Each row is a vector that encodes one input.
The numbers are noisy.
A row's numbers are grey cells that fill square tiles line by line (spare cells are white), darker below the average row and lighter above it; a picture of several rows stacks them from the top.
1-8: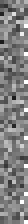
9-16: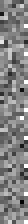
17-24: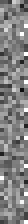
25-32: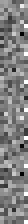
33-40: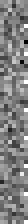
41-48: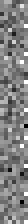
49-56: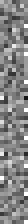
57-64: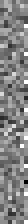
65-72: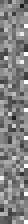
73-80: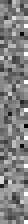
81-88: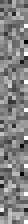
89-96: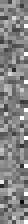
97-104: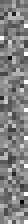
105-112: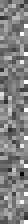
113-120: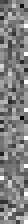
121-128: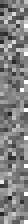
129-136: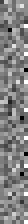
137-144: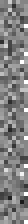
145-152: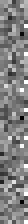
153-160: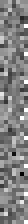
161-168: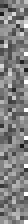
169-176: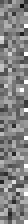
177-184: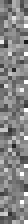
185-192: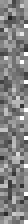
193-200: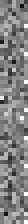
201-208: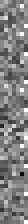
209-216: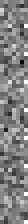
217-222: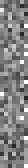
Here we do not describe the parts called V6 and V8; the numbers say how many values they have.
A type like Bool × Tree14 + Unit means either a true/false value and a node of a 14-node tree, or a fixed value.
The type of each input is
(Line4 + V6) × V8 + List3(Line5).
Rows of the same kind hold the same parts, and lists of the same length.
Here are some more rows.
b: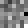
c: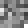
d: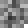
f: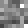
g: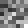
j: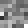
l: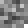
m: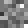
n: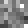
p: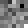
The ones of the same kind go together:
b, c, j
d, m
f, l
g
n
p

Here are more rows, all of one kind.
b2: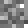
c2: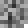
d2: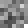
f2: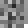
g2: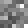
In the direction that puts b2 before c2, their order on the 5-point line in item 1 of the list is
b2, g2, d2, c2, f2.
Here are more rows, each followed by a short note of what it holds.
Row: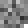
a list of one item
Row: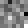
a point on a 4-point line and a value of V8
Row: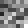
the empty list
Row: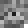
a value of V6 and a value of V8
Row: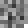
a list of three items
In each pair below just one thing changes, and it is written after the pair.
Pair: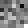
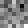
the value of V6
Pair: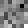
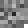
the value of V6
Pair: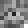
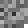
the value of V8
